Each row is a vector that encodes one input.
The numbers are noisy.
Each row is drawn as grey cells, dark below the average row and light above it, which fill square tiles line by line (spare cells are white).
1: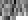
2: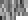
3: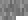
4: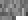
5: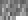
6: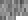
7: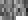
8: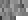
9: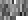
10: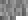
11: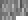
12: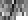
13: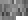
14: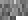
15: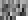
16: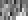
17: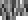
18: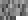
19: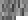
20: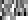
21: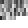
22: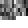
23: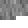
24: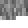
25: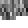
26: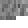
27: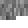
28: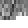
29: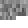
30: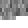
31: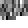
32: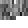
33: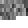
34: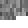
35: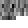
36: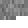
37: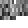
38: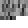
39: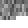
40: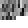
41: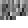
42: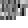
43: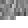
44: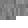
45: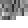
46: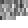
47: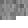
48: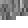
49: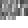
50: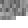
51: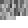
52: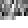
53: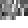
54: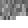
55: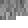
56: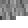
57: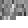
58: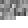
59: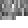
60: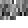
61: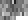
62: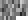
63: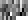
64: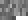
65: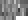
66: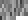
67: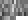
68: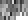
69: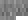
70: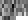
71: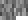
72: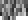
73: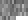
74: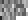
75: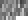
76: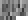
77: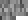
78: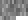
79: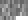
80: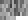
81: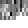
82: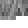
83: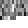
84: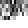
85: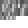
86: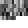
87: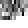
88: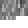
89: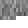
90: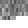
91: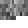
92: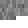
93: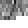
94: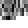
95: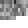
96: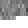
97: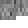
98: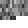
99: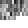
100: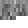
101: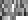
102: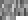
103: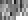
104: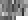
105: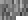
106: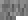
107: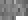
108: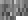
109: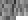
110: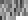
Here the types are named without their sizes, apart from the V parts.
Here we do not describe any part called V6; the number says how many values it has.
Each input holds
a point on a line, together with either a point on a line, or a value of V6.
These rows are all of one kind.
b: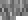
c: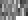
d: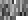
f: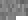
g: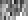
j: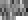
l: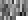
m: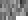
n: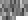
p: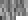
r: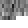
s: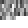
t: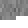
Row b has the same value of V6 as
c, l, m and r.
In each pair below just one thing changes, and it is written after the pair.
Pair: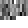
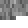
the value of V6
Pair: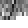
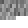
the place on the line
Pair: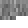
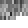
the value of V6
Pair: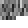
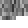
the place on the line
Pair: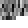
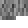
the value of V6
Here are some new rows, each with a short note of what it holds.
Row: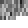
a point on a line and a value of V6
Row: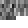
a point on each of two lines
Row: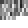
a point on each of two lines
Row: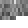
a point on a line and a value of V6
